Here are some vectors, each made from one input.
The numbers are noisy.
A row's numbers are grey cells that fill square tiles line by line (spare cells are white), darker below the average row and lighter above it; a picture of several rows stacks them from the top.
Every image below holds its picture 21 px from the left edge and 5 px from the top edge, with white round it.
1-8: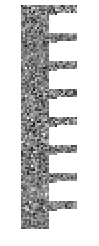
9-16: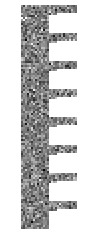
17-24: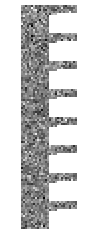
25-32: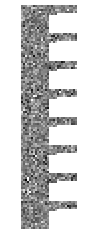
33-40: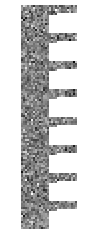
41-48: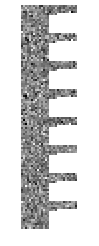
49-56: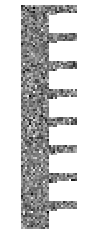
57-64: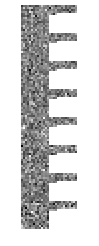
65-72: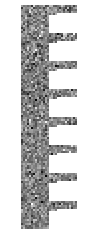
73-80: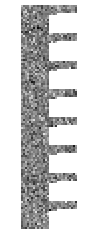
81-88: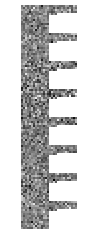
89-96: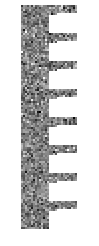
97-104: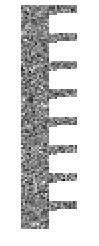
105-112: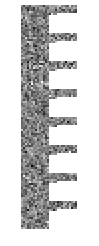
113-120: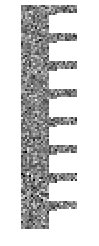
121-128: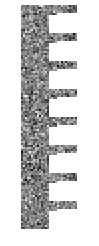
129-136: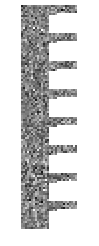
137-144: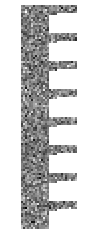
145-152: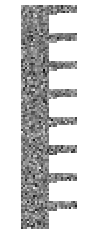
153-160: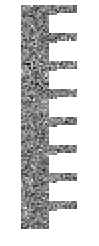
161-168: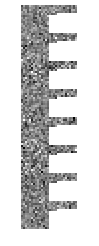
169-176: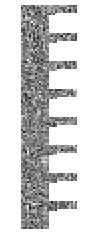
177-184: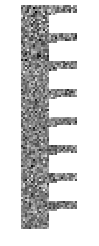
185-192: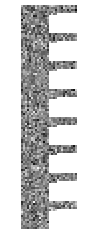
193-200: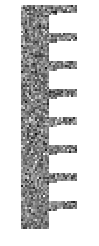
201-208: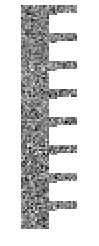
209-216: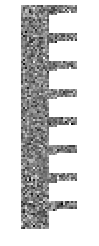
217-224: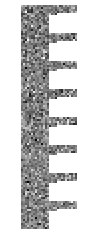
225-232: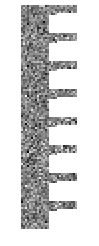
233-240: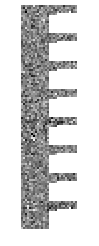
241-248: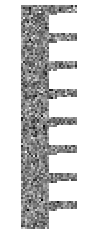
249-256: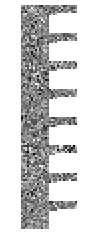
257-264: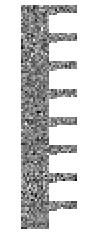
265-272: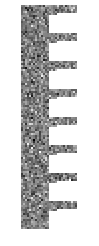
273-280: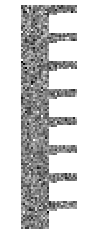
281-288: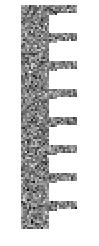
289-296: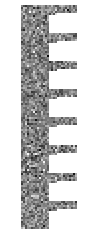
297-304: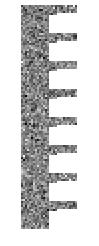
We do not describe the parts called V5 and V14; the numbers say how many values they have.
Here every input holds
a node of a 10-node tree and a value of V5, together with either a point on an 18-point circle, or a value of V14.
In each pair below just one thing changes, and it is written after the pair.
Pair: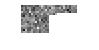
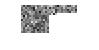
the value of V14
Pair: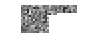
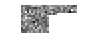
the value of V14
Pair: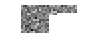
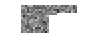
the value of V14
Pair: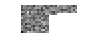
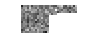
the value of V5
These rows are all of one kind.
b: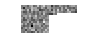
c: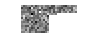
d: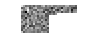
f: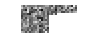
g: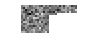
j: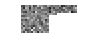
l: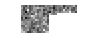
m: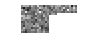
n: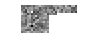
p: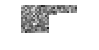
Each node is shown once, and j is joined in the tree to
l.
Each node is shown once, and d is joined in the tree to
l.
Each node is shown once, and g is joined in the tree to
m and p.
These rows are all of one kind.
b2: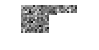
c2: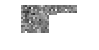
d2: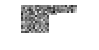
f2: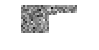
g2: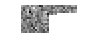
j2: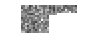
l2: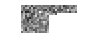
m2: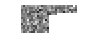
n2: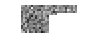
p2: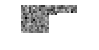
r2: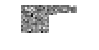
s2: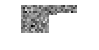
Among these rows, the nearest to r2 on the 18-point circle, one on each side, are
f2 and m2.
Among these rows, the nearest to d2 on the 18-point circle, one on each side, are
j2 and s2.
